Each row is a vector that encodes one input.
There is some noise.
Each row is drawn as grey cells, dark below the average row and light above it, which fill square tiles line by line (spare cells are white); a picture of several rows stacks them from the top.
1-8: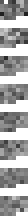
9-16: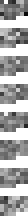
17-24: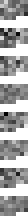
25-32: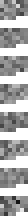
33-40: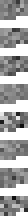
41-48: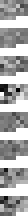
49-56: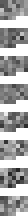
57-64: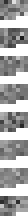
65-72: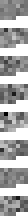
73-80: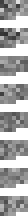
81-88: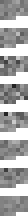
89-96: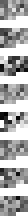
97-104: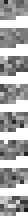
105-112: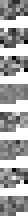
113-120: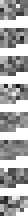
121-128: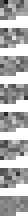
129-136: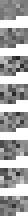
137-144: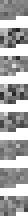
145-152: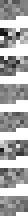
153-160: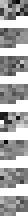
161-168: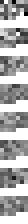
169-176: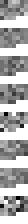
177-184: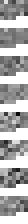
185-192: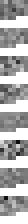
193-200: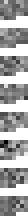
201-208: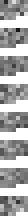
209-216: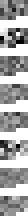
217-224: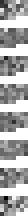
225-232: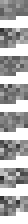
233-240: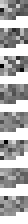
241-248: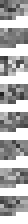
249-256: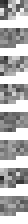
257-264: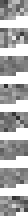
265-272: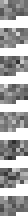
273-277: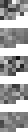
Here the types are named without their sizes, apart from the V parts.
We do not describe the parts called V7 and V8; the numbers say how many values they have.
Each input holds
either a label, a node of a tree and a value of V7, or a value of V8.
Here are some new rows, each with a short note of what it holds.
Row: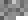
a label, a node of a tree and a value of V7
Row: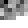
a value of V8
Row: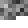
a value of V8
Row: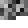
a value of V8
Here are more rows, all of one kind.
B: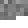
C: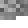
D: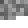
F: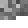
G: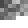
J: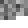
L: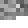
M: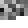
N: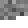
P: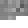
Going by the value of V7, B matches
D and N.
